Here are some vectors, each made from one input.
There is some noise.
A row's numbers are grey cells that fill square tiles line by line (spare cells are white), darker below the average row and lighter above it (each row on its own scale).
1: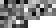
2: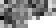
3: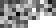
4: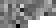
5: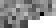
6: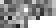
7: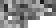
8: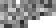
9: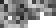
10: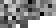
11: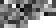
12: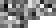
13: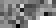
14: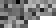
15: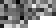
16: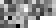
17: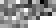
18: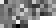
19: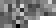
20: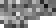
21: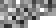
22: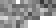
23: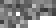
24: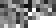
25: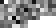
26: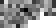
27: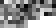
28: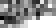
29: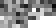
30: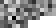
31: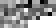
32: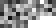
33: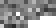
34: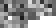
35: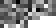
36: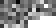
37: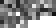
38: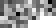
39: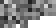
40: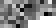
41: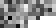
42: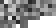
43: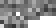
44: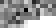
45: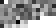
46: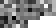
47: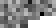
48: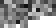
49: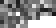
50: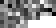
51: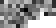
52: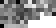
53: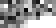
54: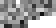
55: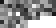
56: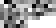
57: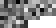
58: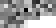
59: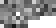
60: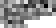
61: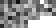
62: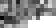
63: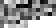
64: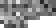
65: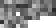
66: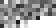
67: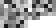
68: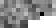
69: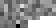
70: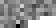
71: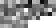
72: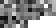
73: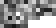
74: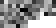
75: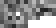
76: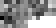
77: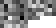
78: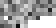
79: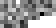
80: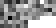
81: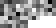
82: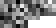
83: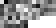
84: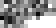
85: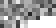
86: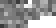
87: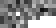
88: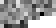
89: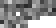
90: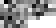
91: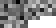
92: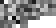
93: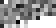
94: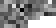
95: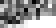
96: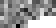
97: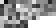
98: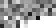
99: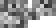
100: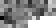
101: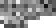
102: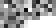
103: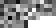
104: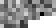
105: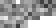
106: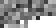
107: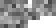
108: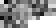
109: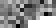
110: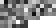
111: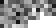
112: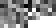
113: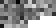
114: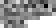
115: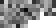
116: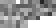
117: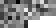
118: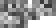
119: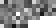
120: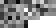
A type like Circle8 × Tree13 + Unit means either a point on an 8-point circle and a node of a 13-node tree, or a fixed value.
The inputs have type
Label7.
